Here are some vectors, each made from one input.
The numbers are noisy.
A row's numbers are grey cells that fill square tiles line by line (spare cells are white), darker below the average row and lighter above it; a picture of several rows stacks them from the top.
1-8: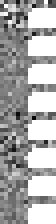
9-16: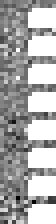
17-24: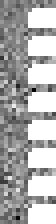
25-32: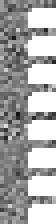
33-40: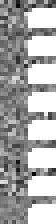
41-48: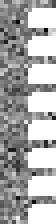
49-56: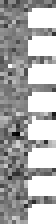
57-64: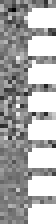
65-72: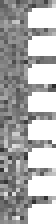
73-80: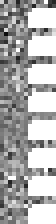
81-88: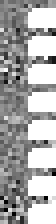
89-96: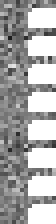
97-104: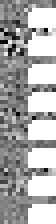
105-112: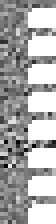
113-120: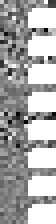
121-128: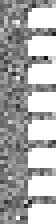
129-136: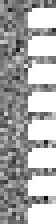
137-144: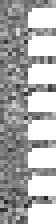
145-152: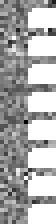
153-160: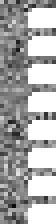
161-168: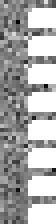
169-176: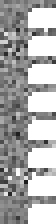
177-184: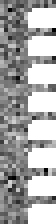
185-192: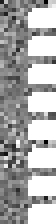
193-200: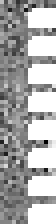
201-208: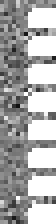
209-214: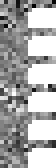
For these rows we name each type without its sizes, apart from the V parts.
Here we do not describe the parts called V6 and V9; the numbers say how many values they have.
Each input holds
a point on a line, together with either a label and a true/false value, or a value of V6 and a value of V9.
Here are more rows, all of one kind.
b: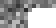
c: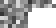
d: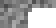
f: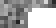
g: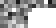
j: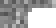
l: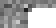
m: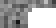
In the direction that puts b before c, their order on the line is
j, b, m, d, f, l, g, c.
